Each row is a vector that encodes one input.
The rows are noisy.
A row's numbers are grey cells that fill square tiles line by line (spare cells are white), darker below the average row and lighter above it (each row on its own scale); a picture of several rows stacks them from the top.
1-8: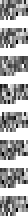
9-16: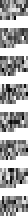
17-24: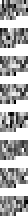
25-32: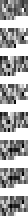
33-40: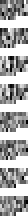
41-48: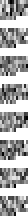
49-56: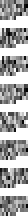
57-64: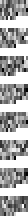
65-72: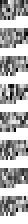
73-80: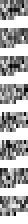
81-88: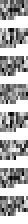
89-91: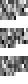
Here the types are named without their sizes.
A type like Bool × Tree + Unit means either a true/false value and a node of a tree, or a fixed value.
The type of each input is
Bool × Bool × Bool + Line.
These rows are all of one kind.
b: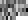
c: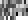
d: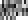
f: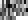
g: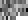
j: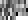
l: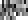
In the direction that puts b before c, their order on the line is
g, b, j, c, d, l, f.
